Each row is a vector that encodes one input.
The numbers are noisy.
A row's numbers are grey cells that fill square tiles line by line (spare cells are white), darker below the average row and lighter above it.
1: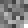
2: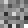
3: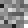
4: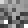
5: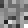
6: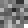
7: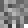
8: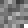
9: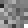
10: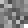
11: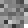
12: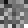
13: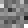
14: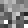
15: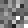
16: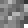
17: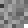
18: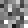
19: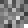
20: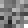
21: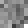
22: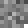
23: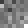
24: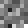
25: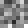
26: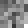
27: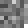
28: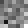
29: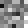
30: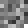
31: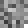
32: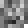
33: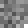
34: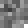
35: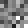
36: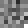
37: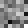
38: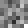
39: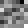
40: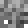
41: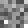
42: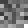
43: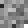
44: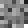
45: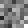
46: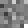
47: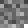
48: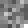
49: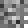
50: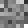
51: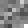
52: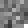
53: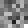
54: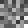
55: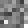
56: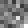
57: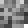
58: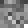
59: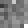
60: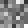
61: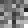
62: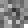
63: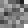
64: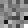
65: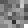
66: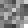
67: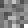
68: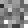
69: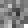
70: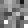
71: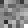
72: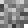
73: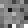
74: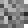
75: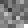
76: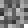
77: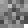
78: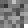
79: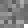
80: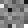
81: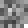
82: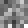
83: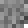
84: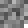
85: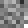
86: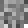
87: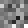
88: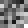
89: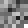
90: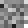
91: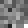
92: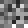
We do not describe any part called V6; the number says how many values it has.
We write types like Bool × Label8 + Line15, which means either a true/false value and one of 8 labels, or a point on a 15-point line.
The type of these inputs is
Line3 × Line3 × (Line5 + V6).
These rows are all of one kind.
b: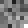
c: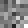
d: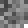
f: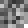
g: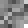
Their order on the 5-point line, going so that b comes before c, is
b, g, c, d, f.
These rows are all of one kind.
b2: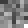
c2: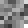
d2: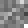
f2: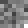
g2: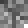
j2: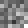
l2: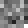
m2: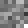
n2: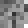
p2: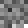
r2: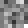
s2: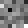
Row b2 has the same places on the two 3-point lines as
d2, g2 and m2.
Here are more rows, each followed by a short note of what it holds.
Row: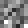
a point on each of two 3-point lines and a value of V6
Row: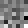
a point on each of two 3-point lines and a value of V6
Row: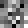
a point on each of two 3-point lines and a value of V6
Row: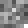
a point on each of two 3-point lines and a point on a 5-point line
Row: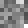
a point on each of two 3-point lines and a point on a 5-point line
